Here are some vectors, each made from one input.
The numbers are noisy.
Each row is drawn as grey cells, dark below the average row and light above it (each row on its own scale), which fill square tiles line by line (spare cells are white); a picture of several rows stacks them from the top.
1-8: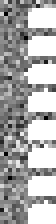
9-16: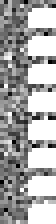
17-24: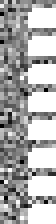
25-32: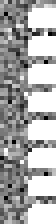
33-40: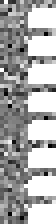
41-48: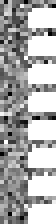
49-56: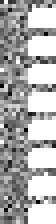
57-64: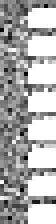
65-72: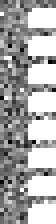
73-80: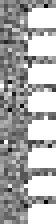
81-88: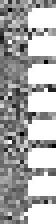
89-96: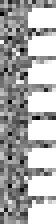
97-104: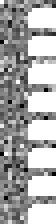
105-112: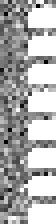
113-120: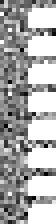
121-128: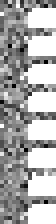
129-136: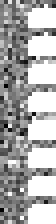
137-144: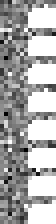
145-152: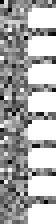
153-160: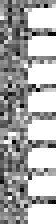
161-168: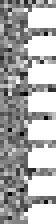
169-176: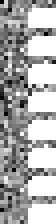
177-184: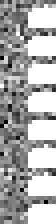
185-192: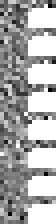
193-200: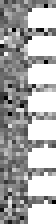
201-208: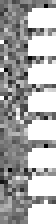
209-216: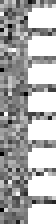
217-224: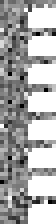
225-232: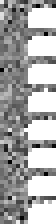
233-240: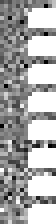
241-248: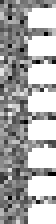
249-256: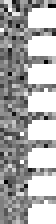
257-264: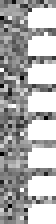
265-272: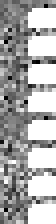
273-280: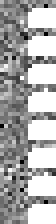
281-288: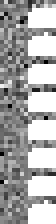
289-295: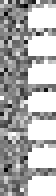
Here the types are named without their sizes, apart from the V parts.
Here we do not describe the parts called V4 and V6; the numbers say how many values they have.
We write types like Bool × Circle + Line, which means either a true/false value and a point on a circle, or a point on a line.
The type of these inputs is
(Bool × Bool × Bool × List(V4) + List(Line)) × V6.
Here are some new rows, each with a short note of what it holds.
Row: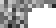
three true/false values and a value of V6, together with a list of two items
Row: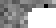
three true/false values and a value of V6, together with a list of two items
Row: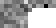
three true/false values and a value of V6, together with the empty list
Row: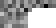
three true/false values and a value of V6, together with the empty list
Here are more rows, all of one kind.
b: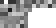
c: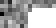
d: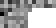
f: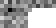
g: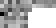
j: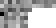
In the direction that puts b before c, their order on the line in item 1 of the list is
b, d, g, j, c, f.
